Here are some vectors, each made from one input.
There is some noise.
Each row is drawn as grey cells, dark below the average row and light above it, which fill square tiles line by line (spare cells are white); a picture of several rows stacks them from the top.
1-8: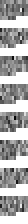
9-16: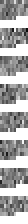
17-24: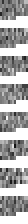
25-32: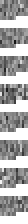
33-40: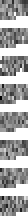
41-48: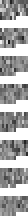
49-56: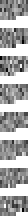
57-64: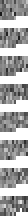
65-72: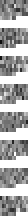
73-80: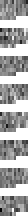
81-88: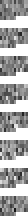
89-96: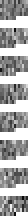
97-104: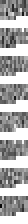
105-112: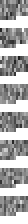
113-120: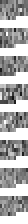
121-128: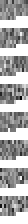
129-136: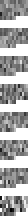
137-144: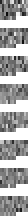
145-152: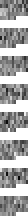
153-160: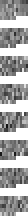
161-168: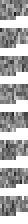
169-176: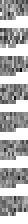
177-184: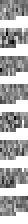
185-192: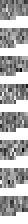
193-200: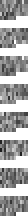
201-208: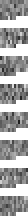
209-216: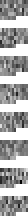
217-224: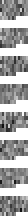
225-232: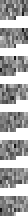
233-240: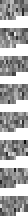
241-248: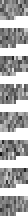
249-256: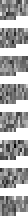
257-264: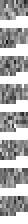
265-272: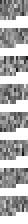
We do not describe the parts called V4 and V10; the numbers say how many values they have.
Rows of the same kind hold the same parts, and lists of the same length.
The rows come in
3 kinds.
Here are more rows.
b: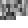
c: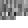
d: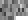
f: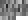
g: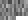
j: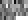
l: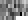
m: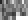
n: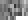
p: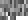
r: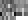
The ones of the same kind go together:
b, m
c, g, j, l, n, p, r
d, f

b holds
a value of V4.
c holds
a point on a 9-point line.
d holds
a point on a 7-point line and a value of V10.
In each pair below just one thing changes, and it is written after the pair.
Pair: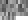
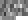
the place on the 7-point line
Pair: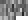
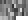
the place on the 7-point line
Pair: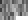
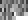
the value of V10
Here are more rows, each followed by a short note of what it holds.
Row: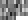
a value of V4
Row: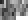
a value of V4
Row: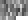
a point on a 7-point line and a value of V10
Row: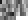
a value of V4
